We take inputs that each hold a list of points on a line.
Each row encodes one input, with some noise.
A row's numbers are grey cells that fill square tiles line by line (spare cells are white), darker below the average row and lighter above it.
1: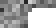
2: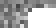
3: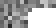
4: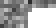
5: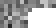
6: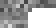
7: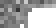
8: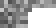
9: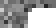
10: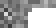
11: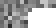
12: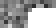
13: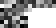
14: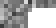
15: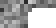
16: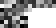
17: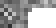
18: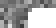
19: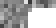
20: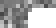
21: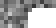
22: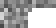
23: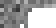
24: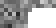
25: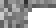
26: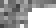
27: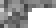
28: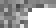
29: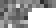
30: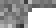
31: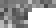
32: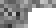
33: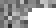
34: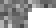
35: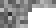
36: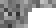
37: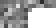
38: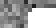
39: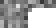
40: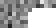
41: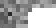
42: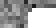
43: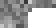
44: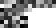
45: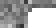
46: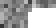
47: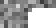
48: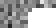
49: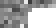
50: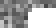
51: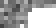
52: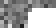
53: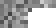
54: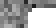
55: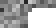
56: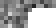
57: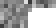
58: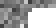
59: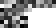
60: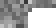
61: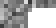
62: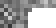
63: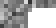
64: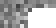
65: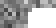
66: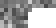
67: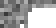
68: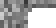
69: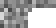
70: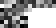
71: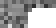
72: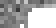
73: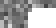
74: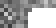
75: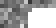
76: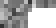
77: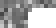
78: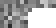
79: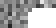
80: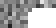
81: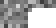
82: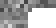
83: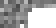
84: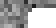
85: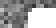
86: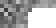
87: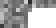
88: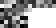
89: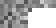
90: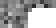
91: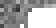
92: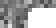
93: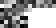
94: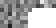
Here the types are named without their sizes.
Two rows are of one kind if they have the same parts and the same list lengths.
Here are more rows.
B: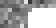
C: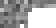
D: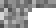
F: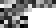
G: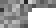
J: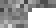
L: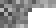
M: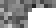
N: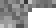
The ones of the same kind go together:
B, C, L, M
D, G, J, N
F

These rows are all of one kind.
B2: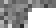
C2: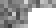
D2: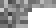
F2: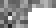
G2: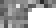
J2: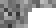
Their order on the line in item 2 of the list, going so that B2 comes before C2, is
F2, D2, B2, G2, C2, J2.
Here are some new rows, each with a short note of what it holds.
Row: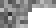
a list of two items
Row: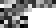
the empty list
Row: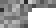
a list of one item
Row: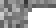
a list of one item
